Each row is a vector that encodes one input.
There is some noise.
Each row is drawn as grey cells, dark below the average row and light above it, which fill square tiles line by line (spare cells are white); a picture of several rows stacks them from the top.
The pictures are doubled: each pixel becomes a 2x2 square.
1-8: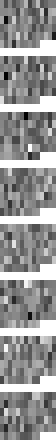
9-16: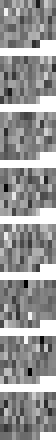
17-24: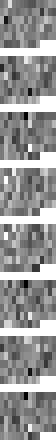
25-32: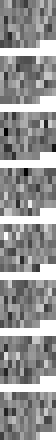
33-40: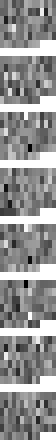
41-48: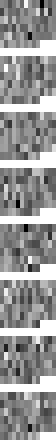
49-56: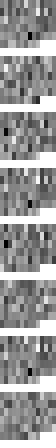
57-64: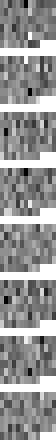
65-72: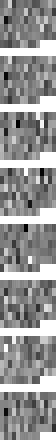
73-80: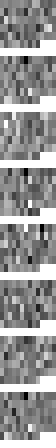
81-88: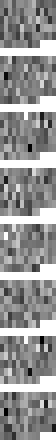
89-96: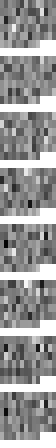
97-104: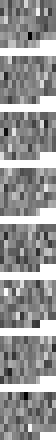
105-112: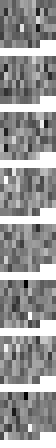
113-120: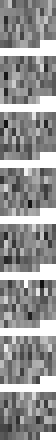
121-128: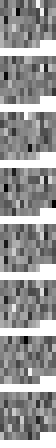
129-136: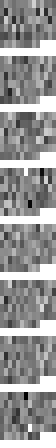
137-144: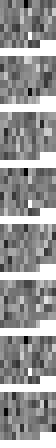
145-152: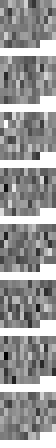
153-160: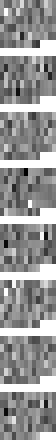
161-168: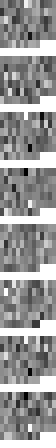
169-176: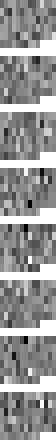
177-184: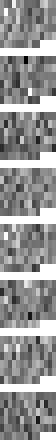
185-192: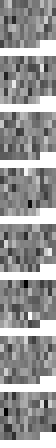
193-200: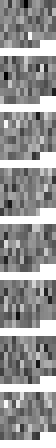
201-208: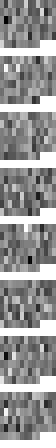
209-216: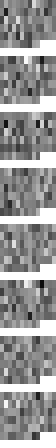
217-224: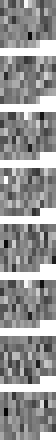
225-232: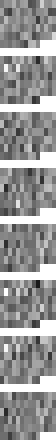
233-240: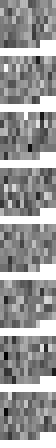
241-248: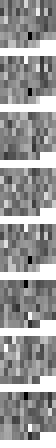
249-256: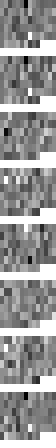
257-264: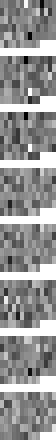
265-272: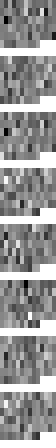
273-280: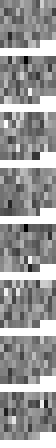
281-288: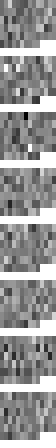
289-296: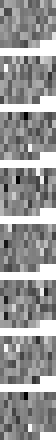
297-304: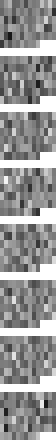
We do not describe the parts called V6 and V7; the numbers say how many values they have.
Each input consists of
a true/false value and a value of V7, together with either a point on an 11-point line, or a value of V6.
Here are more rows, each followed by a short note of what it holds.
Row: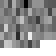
a true/false value, a value of V6 and a value of V7
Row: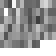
a true/false value, a value of V6 and a value of V7
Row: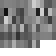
a true/false value, a value of V6 and a value of V7
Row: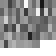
a point on an 11-point line, a true/false value and a value of V7
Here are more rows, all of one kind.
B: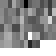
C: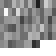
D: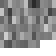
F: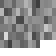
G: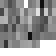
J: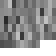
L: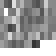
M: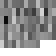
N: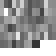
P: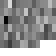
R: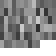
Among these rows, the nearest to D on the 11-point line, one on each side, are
P and R.
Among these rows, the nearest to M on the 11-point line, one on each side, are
F and J.
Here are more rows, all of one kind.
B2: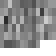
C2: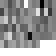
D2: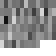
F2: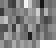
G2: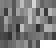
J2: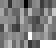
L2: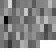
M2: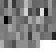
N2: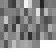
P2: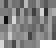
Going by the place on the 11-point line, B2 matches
D2 and P2.
